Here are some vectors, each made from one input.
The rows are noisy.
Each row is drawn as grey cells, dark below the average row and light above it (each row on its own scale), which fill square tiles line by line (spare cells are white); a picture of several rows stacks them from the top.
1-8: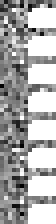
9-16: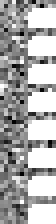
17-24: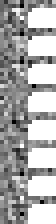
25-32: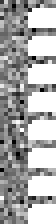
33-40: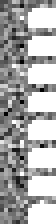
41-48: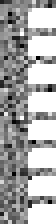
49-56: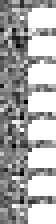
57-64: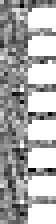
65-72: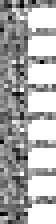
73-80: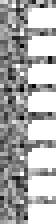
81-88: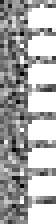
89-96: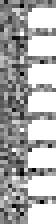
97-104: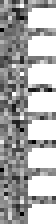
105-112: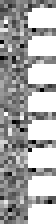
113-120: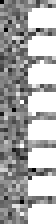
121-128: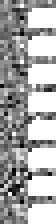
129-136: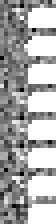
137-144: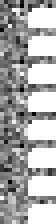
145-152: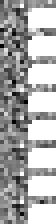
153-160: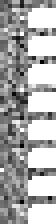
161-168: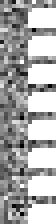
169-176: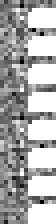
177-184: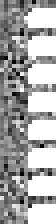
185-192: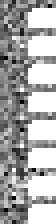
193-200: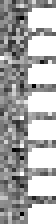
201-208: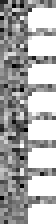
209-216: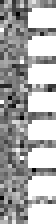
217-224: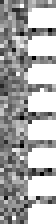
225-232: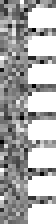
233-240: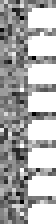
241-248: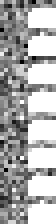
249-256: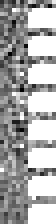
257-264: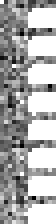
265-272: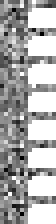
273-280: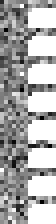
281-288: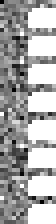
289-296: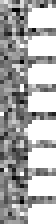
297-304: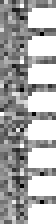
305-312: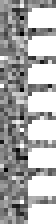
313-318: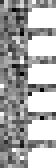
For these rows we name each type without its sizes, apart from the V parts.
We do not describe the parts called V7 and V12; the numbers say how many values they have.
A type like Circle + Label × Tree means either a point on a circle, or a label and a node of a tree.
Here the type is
(Bool × Line + V7) × V12.
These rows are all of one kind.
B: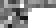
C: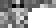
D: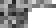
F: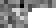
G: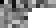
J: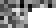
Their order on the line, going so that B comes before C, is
B, J, D, G, C, F.
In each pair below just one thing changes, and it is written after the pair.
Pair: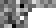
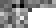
the value of V12
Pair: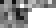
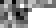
the place on the line
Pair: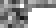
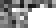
the true/false value
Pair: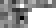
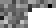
the place on the line
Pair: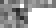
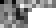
the value of V12
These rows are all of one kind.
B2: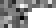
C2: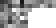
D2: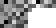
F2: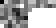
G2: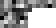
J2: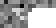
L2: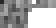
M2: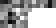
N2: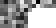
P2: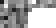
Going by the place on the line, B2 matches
C2, M2 and N2.
